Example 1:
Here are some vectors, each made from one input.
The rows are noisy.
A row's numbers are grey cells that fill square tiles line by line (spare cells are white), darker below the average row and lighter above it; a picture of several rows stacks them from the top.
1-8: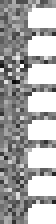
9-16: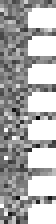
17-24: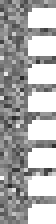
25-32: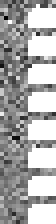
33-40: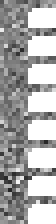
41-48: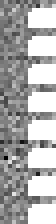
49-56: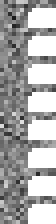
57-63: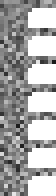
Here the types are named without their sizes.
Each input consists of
a point on a line.
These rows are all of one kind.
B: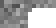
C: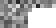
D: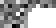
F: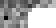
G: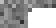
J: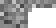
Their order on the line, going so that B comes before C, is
D, G, B, F, C, J.
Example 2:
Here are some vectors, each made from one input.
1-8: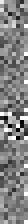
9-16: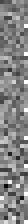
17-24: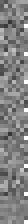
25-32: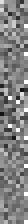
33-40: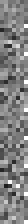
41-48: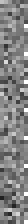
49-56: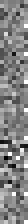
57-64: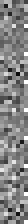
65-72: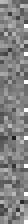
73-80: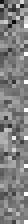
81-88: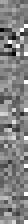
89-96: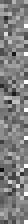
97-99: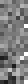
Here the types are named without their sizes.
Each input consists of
a node of a tree.
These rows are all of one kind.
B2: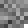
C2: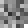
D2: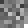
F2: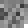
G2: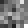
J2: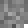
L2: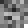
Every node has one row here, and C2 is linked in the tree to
L2.
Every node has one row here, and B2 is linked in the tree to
G2.
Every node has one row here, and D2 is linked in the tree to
F2 and J2.
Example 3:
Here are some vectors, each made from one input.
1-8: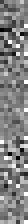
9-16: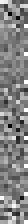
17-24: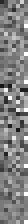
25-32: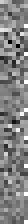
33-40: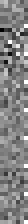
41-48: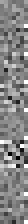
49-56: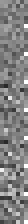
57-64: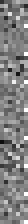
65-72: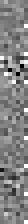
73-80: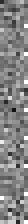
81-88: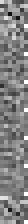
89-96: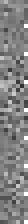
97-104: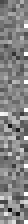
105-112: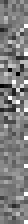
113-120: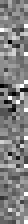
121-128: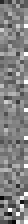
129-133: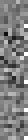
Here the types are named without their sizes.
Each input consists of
a point on a line.
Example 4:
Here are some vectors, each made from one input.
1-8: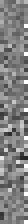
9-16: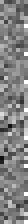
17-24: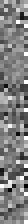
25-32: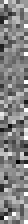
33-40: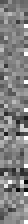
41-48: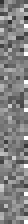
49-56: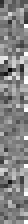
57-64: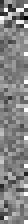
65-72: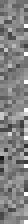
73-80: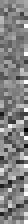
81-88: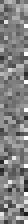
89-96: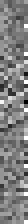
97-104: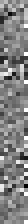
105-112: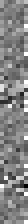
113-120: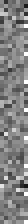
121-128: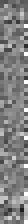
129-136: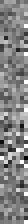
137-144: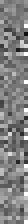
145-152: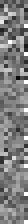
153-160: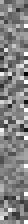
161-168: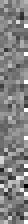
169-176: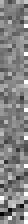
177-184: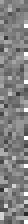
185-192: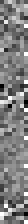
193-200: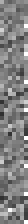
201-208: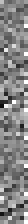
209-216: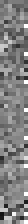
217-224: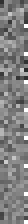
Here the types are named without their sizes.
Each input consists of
a point on a line.
